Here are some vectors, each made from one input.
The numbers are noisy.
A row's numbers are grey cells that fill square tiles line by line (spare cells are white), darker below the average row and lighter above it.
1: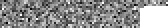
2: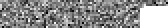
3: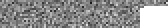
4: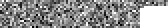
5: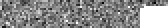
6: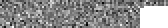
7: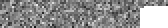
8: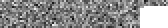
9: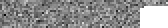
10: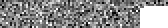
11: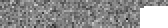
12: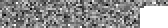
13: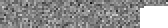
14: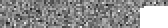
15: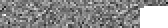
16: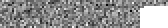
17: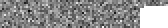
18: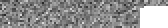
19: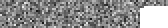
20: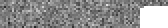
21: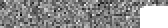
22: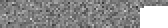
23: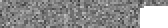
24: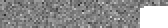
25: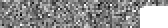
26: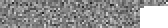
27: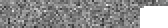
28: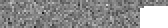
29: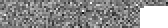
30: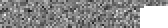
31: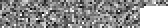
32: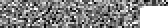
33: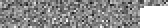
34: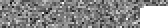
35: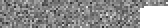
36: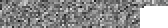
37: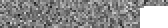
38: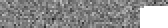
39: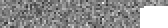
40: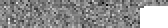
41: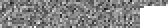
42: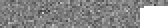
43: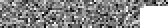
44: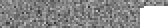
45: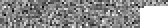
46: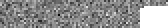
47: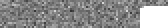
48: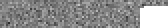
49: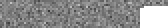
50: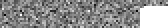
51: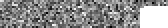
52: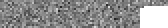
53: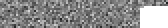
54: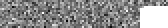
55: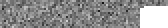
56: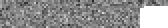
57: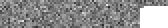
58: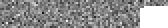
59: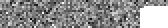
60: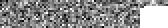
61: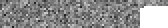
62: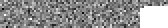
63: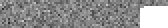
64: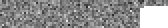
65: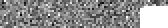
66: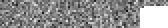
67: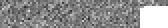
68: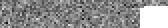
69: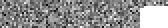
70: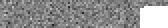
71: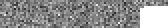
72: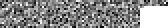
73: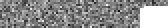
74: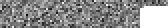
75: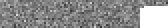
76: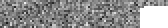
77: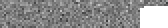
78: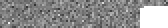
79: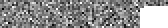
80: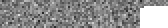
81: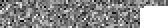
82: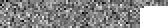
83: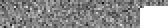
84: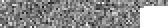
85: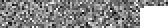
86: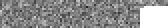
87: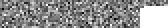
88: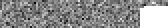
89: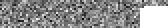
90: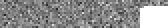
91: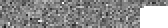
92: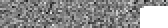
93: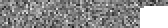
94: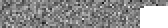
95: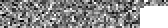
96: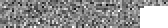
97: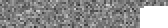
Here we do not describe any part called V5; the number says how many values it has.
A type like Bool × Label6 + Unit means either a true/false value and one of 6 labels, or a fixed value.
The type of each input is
List2(Bool × V5).
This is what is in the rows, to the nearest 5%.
All of them are lists of up to two items, each a true/false value and a value of V5: about 5% are empty, 40% hold one and 55% two.
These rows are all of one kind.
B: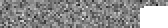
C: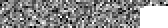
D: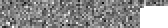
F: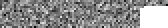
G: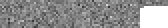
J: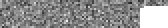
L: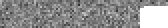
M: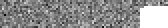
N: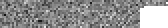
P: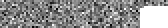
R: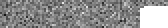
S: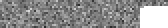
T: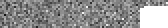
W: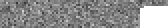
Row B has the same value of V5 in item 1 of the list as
M, N, R and T.
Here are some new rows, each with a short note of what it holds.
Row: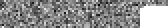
the empty list
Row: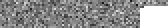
a list of two items
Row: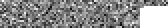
a list of two items
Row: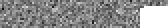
a list of two items
